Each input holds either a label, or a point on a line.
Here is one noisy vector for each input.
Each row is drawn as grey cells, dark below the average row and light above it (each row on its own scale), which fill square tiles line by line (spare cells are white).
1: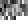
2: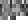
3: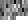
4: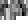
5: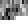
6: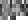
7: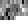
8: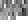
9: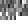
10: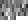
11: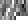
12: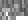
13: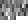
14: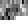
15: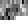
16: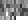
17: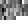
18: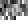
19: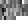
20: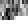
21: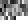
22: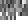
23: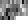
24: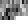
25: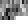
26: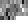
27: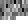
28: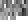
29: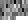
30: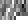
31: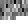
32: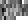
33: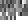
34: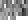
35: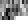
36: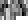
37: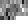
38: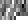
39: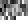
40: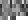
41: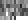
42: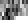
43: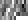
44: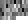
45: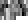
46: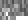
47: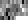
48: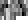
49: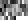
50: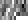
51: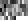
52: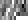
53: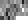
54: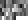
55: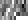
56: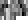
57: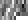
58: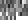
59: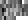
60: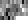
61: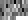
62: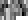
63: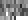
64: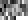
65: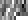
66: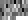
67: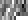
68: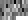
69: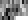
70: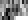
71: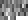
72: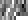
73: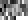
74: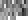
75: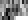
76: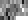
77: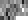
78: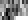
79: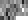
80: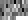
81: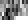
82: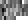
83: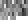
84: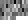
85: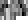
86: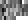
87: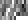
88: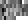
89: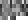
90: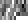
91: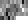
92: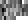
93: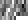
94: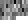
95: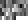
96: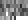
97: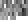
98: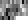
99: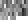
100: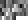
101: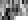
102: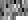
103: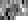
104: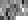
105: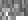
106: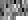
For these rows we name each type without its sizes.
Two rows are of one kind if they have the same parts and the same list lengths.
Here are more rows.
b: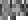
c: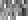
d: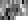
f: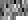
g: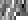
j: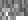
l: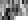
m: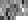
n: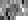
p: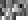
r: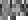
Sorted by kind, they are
b, c, f, g, j, p, r
d, l, m, n

